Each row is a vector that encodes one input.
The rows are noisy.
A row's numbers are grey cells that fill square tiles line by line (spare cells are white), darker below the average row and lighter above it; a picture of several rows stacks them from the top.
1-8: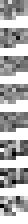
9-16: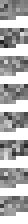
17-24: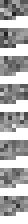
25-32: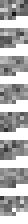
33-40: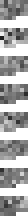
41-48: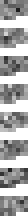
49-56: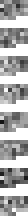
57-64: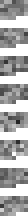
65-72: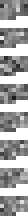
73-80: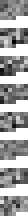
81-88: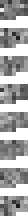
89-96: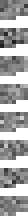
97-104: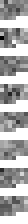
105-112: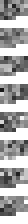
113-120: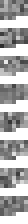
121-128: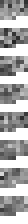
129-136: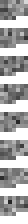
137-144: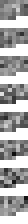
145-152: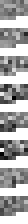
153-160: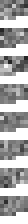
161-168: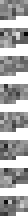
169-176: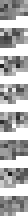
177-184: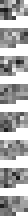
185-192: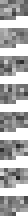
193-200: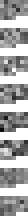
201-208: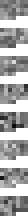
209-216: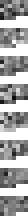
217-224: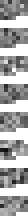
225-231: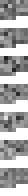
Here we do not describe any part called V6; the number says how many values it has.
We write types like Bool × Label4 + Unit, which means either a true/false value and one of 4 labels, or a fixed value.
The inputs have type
(Bool × Bool × Bool + Line5) × Tree9 + Line8 + V6.
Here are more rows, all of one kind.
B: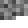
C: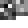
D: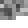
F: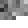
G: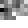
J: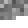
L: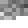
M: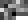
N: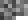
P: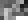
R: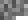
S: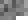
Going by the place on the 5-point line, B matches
G and N.
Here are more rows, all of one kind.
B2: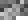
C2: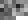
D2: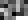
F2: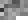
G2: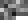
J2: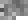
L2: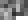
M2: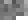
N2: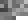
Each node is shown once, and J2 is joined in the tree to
F2 and L2.
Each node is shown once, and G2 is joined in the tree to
C2 and L2.
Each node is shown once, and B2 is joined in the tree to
N2.
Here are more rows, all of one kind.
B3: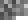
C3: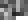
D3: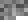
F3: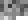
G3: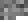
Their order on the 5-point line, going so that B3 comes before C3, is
B3, F3, G3, D3, C3.
